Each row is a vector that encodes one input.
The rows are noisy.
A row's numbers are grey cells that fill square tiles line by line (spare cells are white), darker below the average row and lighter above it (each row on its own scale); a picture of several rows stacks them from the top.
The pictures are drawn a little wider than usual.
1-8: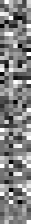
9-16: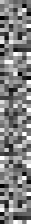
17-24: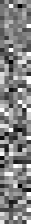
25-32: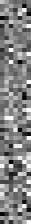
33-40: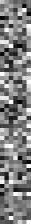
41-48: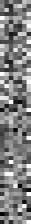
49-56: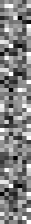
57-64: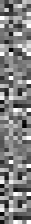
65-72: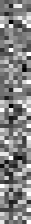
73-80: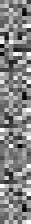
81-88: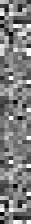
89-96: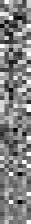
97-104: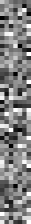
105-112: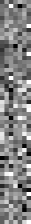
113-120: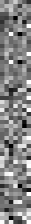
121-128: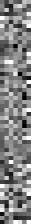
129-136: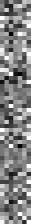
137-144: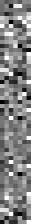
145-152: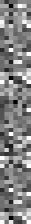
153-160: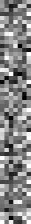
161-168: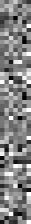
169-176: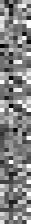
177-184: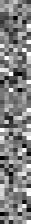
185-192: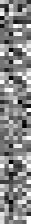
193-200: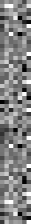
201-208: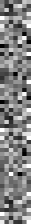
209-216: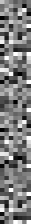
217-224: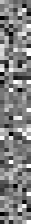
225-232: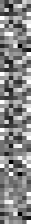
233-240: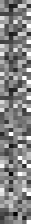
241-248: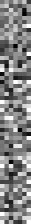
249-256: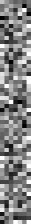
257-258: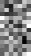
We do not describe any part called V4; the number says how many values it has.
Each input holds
either one of 8 labels, or a true/false value and a value of V4.
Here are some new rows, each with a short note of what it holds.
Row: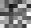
a true/false value and a value of V4
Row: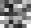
a true/false value and a value of V4
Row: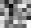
a true/false value and a value of V4
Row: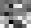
a true/false value and a value of V4
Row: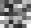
a true/false value and a value of V4
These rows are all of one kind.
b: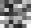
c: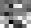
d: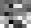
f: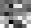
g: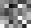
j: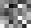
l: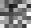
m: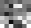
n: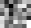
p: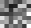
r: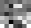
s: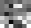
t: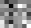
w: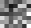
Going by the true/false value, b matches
l, n, p and w.
